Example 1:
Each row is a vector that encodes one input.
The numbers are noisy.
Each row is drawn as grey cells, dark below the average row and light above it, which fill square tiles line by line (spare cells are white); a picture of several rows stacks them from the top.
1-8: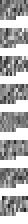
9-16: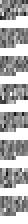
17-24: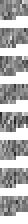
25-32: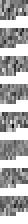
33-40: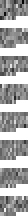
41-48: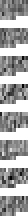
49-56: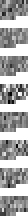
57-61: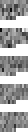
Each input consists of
four true/false values.
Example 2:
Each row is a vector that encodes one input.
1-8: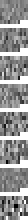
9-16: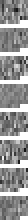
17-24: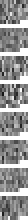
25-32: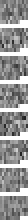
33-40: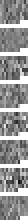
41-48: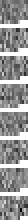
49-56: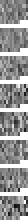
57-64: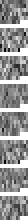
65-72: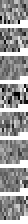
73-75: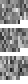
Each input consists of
a point on each of two 4-point lines.
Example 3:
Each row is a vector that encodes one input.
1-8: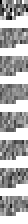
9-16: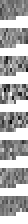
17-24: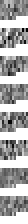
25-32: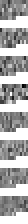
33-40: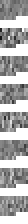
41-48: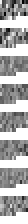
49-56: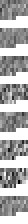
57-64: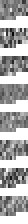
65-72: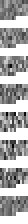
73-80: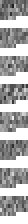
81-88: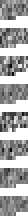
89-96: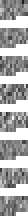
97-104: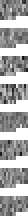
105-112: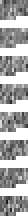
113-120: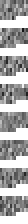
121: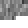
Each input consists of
either a fixed value, or four true/false values.
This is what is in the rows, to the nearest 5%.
About 5% of them hold a fixed value. The rest hold four true/false values.
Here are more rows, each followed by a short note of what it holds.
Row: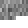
four true/false values
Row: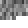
four true/false values
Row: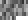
four true/false values
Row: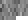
four true/false values
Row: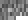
four true/false values
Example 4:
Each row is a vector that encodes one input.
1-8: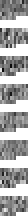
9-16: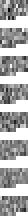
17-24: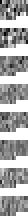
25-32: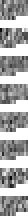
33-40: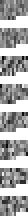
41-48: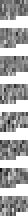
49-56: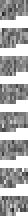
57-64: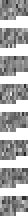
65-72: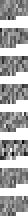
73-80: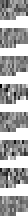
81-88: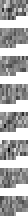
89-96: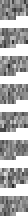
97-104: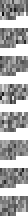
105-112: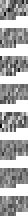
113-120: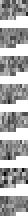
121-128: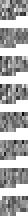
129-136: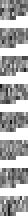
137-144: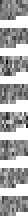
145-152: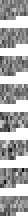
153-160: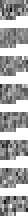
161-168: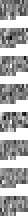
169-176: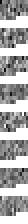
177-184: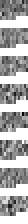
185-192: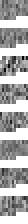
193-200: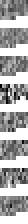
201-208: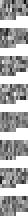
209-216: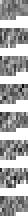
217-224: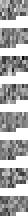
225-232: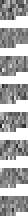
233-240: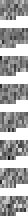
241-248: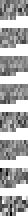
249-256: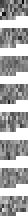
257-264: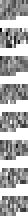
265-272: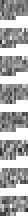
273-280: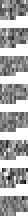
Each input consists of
four true/false values.
